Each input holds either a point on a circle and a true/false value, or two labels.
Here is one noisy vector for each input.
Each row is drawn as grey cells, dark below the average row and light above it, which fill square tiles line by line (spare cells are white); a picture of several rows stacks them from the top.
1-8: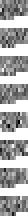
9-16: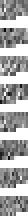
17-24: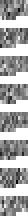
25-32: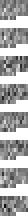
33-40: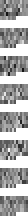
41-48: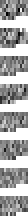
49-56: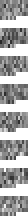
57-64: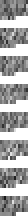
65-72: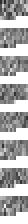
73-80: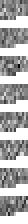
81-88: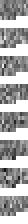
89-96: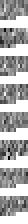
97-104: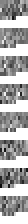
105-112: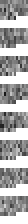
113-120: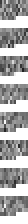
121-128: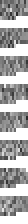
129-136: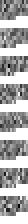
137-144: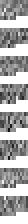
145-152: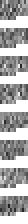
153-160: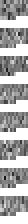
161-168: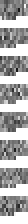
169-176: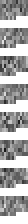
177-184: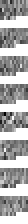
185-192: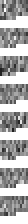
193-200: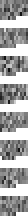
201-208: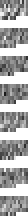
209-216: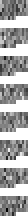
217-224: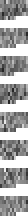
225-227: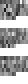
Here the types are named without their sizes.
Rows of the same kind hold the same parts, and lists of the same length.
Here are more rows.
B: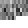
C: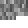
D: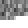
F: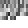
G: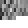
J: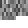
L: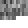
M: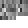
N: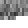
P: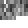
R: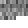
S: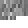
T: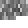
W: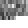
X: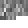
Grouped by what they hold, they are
B, D, G, J, L, N, T, W
C, F, M, P, R, S, X

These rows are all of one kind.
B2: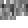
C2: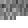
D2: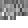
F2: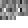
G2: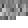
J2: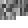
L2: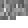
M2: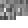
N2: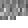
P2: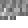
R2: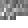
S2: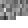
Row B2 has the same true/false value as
C2 and J2.
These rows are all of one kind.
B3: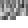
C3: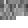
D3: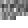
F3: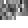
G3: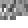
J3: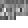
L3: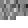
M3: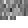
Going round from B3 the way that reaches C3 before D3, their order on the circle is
B3, C3, J3, D3, L3, M3, G3, F3.
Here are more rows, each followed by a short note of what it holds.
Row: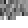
two labels
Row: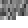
two labels
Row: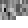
two labels
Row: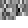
two labels
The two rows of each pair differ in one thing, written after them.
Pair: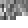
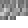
the place on the circle
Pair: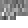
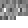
the place on the circle
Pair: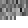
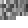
the place on the circle
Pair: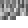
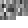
the place on the circle
